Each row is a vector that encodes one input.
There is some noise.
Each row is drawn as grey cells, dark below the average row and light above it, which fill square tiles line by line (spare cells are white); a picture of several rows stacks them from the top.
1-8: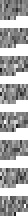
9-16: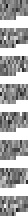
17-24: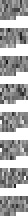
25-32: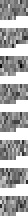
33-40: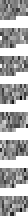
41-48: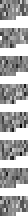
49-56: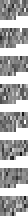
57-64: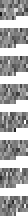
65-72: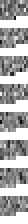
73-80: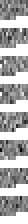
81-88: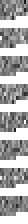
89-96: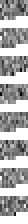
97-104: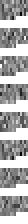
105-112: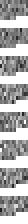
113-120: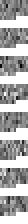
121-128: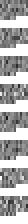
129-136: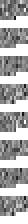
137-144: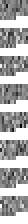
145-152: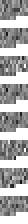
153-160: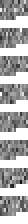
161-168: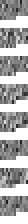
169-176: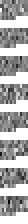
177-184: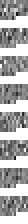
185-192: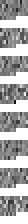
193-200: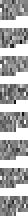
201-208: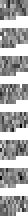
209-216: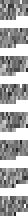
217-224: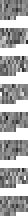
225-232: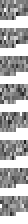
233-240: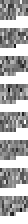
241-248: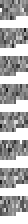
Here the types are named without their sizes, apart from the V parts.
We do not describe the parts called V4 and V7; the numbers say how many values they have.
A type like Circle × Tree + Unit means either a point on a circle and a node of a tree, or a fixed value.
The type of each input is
Bool × V4 + Line + Tree + V7.
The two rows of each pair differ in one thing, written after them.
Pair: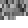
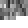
the true/false value
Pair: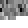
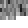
the true/false value
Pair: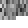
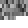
the value of V4
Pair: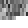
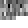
the true/false value
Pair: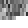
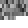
the value of V4
